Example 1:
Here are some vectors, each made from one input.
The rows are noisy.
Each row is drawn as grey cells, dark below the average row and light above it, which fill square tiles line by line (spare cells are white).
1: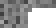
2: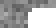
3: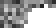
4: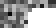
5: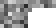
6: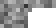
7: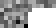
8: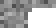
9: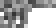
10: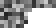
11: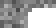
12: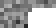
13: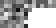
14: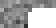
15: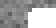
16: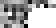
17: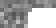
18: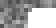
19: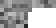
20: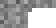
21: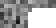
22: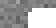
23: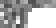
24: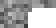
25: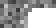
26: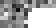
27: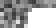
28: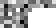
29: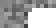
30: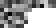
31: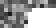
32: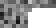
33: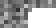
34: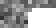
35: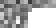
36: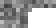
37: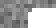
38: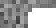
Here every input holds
a point on a 4-point line.
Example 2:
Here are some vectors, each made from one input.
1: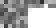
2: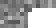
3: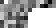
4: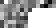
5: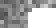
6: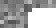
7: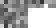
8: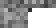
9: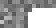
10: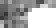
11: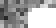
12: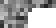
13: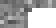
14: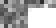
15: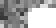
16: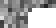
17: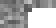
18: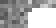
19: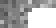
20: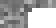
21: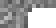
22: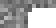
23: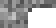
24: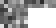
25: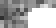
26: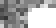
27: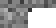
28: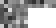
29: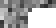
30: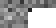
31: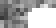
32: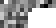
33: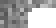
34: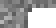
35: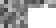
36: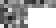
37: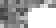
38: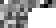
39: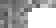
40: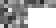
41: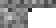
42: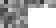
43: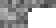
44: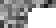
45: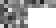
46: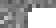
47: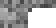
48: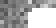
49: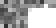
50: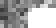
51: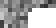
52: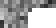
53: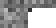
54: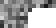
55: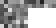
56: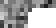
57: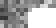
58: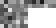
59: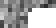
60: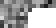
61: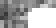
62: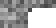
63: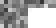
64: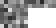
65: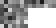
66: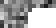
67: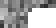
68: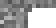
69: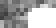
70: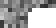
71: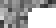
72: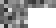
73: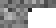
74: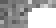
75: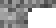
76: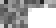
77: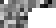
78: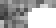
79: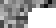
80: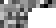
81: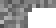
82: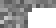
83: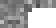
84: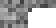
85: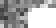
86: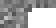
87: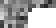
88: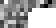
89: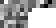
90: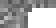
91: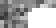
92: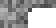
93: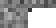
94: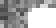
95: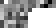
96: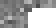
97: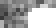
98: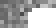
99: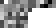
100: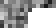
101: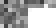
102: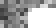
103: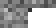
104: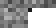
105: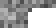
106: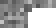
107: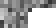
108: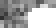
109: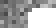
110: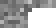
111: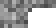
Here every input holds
a point on a 12-point line.
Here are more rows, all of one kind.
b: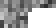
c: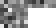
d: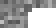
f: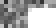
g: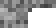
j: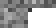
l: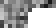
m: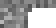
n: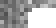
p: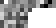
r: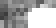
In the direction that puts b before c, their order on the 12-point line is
p, l, b, g, j, m, d, n, r, f, c.
